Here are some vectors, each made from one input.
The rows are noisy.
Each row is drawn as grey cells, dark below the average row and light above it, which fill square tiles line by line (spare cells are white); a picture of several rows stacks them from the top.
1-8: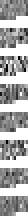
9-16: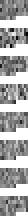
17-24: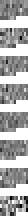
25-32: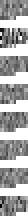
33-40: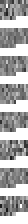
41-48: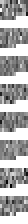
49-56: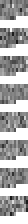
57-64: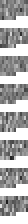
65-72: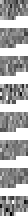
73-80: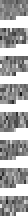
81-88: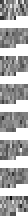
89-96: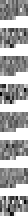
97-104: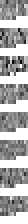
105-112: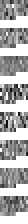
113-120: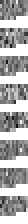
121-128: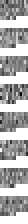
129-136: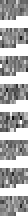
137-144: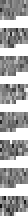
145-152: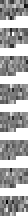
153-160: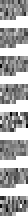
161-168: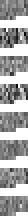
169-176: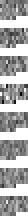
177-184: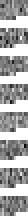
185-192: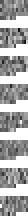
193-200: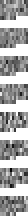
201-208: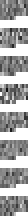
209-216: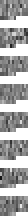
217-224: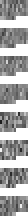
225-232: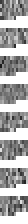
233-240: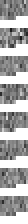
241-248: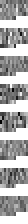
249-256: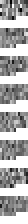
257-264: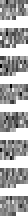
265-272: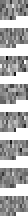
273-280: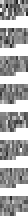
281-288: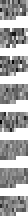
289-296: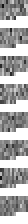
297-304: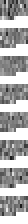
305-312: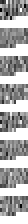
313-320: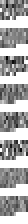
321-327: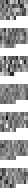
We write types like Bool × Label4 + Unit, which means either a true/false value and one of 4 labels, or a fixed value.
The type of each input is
Bool × Bool × Bool + Tree13.
